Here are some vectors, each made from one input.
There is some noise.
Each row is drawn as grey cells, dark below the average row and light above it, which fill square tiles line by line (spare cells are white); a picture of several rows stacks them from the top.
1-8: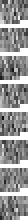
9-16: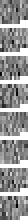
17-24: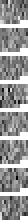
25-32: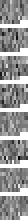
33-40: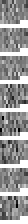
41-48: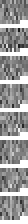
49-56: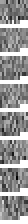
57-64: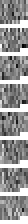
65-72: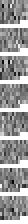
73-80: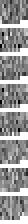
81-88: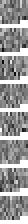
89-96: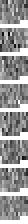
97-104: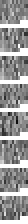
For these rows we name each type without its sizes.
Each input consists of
a node of a tree, together with either a point on a line, or a node of a tree.
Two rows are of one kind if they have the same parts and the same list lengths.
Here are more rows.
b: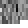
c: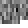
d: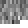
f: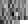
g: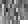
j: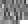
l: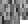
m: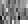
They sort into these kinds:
b, c, f, l, m
d, g, j

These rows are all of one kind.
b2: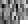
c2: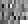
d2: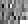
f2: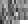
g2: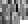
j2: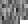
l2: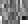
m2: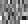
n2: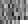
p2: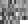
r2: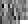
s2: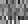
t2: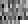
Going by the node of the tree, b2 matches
c2 and d2.
